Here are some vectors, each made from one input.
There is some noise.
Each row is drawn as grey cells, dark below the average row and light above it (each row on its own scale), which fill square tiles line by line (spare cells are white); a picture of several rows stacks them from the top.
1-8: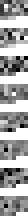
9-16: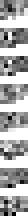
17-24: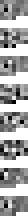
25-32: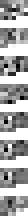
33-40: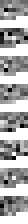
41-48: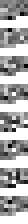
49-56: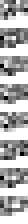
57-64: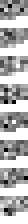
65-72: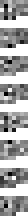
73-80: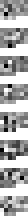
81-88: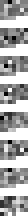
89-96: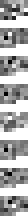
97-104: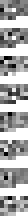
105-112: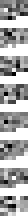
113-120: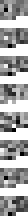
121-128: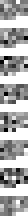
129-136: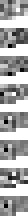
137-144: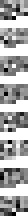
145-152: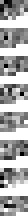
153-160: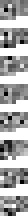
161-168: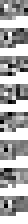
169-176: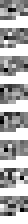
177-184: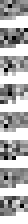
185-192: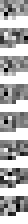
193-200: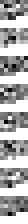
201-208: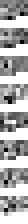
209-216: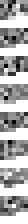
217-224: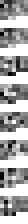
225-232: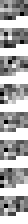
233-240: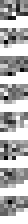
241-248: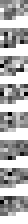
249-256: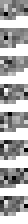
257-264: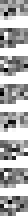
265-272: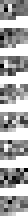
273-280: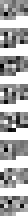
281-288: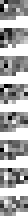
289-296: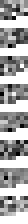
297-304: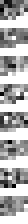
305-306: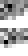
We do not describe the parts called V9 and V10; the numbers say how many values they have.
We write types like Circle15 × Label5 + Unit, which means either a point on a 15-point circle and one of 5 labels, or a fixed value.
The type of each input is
Bool × Circle8 + Unit + V9 × V10.
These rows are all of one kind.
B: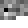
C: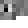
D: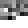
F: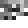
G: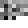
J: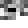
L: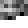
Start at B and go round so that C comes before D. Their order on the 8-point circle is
B, F, G, C, L, J, D.
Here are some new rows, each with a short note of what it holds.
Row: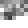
a value of V9 and a value of V10
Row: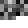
a fixed value
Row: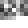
a value of V9 and a value of V10
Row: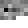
a point on an 8-point circle and a true/false value
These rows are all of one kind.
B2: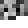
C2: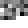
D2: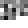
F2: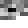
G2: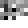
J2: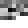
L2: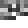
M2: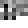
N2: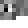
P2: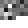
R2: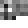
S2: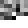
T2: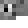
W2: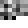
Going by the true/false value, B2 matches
N2, P2 and T2.
